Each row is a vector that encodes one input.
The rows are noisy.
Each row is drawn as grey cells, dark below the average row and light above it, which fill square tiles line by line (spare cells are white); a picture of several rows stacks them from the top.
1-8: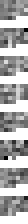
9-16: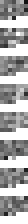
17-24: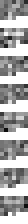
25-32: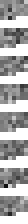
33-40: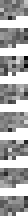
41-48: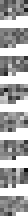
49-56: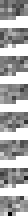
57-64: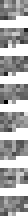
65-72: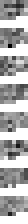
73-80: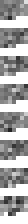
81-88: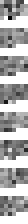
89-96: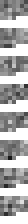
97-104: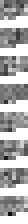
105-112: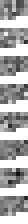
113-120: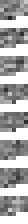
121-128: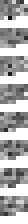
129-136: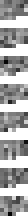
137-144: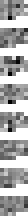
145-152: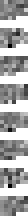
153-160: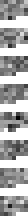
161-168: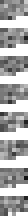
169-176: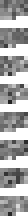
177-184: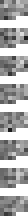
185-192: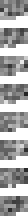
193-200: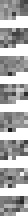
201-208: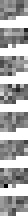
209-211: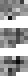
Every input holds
a point on an 18-point circle and a true/false value.
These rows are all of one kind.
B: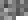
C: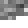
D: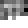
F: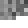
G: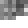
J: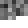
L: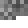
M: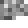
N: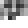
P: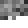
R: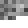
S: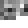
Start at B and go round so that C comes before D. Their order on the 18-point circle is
B, P, L, J, M, C, G, F, N, D, S, R.
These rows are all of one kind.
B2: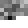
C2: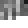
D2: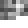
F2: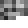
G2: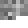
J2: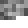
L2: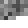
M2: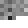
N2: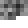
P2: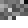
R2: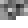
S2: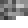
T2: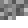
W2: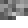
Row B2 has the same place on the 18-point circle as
F2, L2, N2 and S2.
